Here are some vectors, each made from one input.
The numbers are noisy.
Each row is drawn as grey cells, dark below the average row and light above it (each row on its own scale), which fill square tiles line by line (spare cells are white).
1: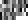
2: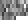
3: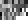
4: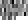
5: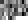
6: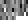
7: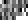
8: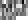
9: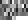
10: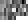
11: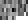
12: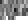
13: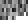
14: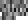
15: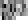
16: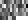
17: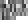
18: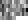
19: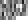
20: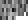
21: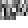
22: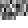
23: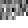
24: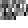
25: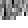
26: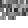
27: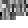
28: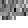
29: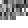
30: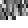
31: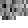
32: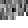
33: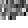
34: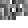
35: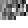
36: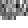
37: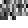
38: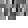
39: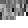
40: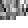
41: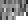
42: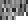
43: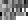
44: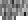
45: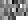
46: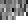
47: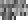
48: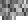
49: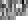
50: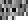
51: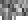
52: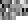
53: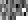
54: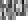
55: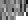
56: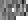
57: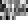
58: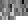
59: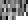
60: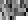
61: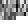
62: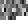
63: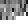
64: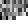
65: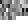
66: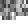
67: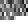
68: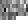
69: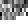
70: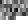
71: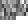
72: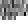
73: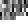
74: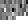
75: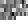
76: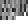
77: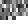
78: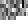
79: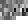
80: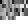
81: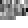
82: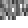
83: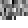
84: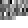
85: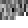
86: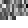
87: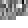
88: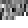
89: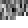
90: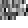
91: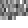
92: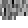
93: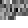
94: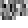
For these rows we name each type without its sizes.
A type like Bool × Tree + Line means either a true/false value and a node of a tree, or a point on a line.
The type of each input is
(Circle + Line) × (Tree + Unit).
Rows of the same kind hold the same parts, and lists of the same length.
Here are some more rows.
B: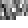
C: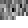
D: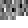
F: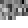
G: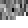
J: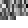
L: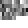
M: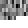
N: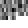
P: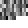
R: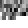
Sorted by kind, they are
B, M
C, D, G, N
F, L, R
J, P

